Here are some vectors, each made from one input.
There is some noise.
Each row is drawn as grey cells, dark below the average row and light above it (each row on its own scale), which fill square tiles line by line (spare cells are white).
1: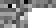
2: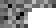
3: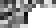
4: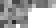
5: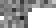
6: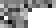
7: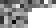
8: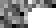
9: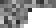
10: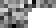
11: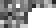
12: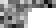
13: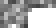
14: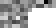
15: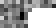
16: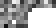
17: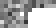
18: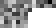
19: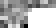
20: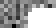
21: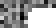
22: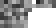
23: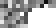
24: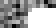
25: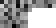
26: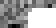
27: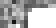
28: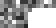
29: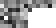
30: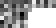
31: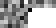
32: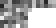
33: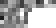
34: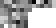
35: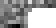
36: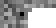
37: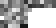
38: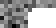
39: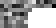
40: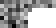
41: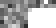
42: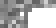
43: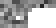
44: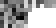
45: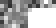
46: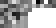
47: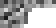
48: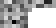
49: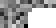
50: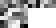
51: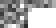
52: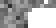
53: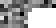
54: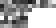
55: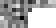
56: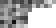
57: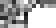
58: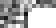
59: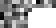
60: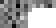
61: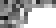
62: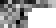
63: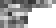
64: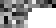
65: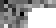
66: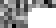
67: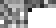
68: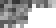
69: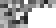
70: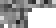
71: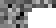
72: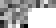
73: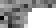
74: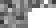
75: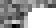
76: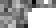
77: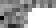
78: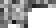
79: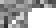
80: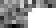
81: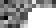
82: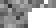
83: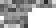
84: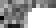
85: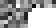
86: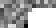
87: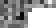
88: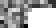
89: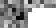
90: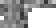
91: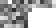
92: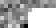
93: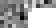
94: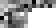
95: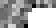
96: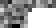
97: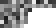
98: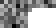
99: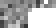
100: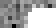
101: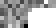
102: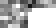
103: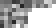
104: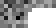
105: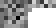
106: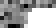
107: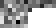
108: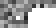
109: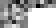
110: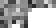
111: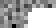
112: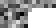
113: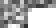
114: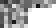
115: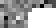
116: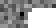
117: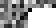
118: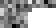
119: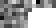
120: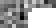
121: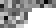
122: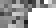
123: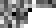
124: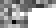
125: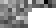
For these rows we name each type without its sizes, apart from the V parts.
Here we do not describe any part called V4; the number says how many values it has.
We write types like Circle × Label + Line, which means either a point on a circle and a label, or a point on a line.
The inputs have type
(Bool × Bool × Bool + V4) × Line + Label × Label.
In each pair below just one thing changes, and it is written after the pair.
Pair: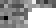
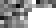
the value of V4
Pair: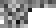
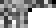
the place on the line
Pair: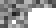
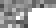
the value of V4
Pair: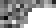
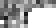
the place on the line
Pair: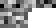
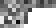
the value of V4
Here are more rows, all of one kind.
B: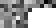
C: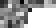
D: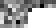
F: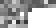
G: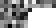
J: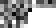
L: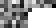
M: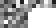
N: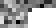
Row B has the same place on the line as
G, J and L.
